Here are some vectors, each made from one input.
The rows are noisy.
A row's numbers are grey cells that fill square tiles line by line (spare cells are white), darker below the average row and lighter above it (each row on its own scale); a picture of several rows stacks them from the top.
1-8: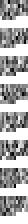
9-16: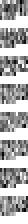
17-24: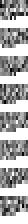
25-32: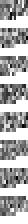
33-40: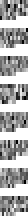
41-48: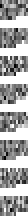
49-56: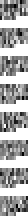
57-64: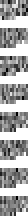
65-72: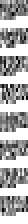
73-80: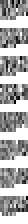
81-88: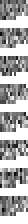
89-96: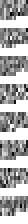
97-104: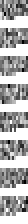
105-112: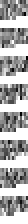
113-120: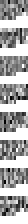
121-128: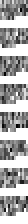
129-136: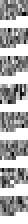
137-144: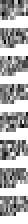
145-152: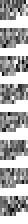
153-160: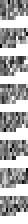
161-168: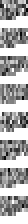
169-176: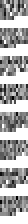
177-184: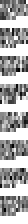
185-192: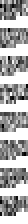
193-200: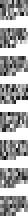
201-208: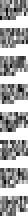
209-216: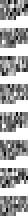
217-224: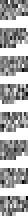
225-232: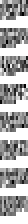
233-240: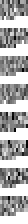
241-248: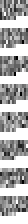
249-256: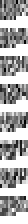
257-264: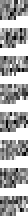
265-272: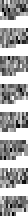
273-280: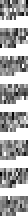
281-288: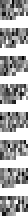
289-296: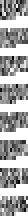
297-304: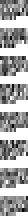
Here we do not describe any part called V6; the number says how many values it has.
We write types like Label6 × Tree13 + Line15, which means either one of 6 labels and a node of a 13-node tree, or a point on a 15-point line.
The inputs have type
List2(Bool × V6).
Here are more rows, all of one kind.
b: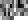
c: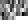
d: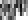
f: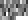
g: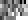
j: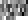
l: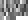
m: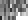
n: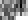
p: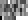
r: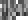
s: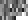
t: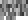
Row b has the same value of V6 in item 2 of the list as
j and r.
